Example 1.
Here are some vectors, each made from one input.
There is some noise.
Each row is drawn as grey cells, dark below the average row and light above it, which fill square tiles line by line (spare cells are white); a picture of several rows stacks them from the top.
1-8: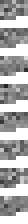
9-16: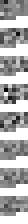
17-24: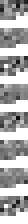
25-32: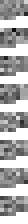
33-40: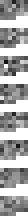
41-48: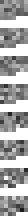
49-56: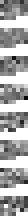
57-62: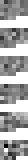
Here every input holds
either a fixed value, or a point on each of two 6-point lines and a true/false value.
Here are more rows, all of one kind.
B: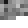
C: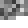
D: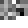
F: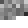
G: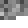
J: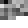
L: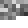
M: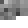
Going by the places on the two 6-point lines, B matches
G and J.
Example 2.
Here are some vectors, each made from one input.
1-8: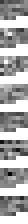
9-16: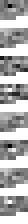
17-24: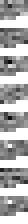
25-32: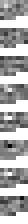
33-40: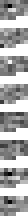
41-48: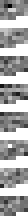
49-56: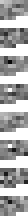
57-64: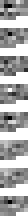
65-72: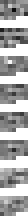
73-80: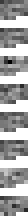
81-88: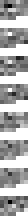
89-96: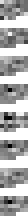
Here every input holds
a point on a 5-point line and a true/false value.
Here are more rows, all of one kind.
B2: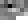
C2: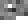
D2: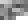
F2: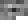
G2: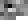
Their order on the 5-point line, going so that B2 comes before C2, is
G2, B2, F2, C2, D2.
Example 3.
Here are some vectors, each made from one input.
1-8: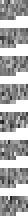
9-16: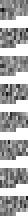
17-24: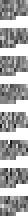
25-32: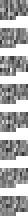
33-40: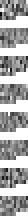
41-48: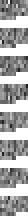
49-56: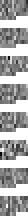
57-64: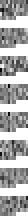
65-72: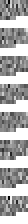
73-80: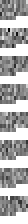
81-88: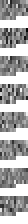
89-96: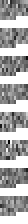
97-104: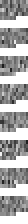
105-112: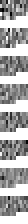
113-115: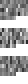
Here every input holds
three true/false values, together with either a fixed value, or a node of a 10-node tree.
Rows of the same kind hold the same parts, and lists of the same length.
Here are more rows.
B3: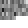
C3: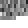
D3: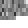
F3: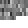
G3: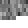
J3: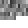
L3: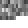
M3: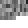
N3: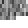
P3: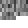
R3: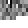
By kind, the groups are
B3, D3, J3, N3, R3
C3, F3, G3, L3, M3, P3

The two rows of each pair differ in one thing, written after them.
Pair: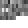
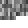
the node of the tree
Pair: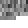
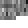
one of the three true/false values
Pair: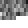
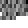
one of the three true/false values
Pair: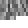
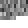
the node of the tree
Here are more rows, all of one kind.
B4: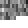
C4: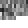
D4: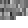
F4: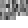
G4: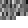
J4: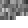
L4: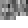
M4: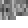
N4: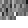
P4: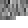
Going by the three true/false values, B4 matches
G4 and N4.
